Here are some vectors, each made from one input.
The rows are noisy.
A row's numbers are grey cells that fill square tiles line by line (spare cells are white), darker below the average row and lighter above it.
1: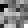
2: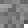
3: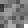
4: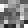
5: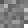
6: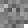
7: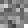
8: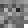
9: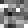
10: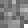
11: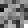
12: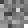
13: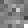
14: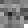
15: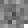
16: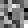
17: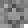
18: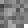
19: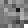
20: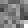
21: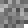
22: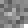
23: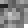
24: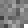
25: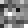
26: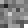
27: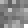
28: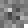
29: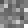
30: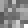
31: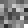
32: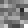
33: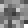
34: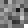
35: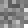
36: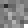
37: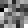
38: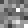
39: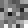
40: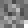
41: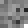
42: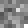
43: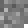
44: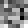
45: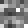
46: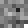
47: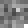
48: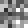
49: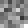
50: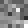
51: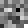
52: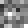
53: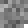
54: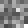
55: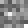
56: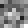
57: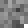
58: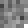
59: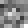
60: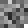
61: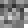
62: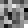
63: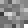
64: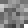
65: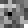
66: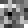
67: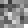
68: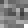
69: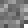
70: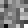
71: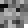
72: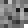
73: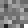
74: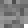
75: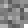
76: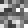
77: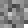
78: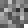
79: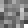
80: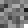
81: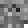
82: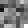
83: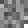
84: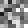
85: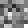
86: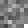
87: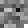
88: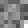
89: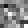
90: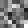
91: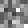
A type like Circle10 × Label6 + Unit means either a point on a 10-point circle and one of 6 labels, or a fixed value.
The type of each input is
Bool × (Tree12 + Unit).
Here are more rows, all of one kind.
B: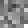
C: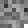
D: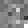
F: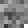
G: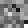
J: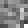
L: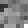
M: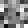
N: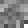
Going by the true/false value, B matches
F, G and N.
